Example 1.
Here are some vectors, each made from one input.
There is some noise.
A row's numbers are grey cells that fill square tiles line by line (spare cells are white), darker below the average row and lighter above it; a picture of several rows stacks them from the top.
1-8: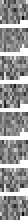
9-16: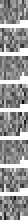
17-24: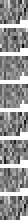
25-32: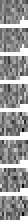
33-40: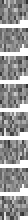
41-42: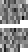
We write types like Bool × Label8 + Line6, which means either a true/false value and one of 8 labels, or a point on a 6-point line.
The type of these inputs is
Bool × Bool × Bool.
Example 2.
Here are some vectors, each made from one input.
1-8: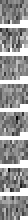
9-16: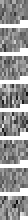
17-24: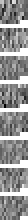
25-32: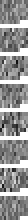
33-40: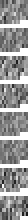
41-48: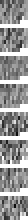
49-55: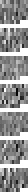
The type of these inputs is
Line6.
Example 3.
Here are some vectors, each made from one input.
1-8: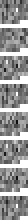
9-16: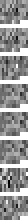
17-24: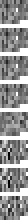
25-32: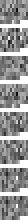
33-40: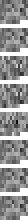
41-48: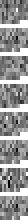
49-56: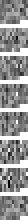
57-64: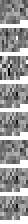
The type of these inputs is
Line7.
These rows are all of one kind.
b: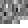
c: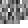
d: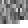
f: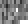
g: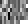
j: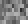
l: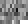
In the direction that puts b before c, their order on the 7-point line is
l, b, j, f, d, c, g.
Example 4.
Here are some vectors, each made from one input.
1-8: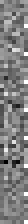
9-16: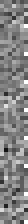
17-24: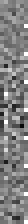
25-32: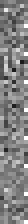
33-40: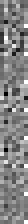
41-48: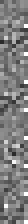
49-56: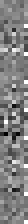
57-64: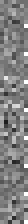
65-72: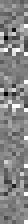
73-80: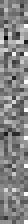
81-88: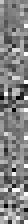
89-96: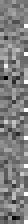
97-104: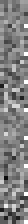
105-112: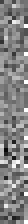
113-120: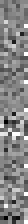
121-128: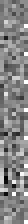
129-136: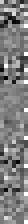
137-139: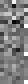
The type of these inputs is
Tree14.
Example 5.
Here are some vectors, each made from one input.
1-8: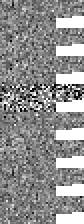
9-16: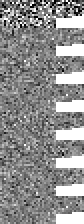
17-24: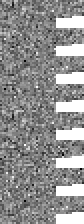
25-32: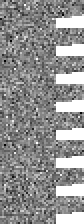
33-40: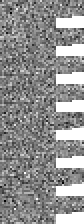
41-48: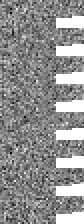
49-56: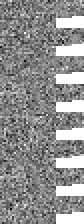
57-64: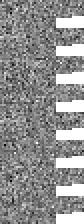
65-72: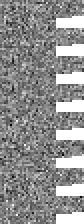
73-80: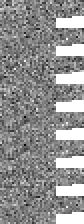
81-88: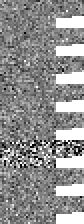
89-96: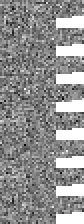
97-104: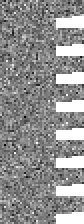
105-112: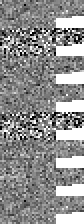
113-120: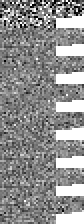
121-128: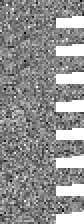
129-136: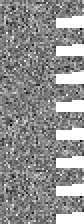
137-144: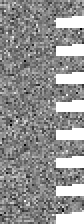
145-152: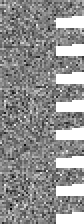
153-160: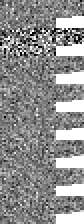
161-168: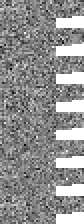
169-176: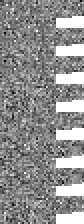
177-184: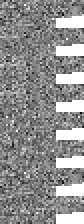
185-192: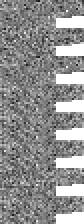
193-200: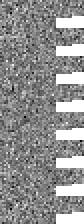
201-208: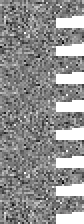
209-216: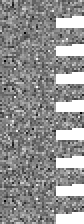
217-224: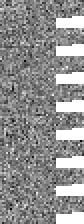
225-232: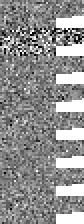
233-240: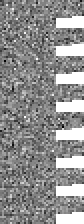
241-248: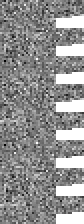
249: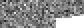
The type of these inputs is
Tree12 + Unit.
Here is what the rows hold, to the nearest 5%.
About 5% of them hold a fixed value. The rest hold a node of a 12-node tree.
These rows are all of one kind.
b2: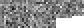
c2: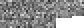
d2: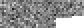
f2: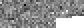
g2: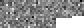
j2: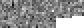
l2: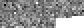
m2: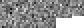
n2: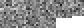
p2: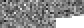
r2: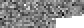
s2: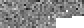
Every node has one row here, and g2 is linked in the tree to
f2.
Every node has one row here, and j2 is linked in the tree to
c2 and m2.
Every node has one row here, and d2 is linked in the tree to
b2 and f2.
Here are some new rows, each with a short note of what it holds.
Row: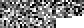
a fixed value
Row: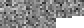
a node of a 12-node tree
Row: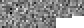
a node of a 12-node tree
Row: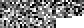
a fixed value
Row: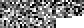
a fixed value
